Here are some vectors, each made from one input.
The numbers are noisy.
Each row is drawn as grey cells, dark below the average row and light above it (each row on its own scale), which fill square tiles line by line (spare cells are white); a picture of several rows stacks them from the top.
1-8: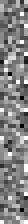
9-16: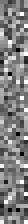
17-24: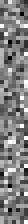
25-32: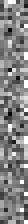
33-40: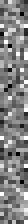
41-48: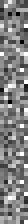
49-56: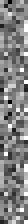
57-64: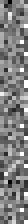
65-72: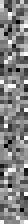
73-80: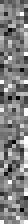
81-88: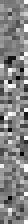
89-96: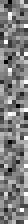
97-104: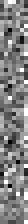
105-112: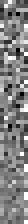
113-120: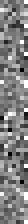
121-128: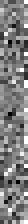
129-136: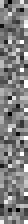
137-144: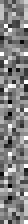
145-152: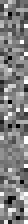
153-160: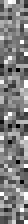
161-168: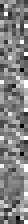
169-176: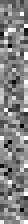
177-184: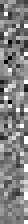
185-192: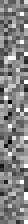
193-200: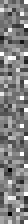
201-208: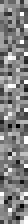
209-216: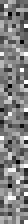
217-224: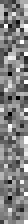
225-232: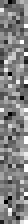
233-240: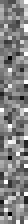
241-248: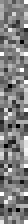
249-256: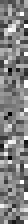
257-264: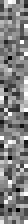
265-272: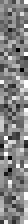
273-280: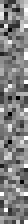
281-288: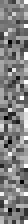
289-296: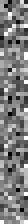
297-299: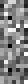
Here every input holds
either one of 9 labels, a point on an 11-point line and a true/false value, or a point on a 9-point line.
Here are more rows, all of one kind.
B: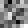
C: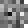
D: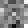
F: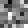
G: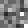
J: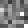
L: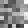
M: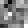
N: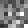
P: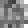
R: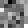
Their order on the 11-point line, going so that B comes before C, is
M, B, F, R, P, D, L, C, G, J, N.
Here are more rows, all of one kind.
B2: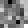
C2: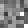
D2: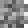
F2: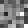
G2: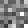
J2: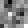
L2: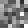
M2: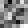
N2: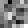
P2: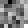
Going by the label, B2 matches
G2 and M2.
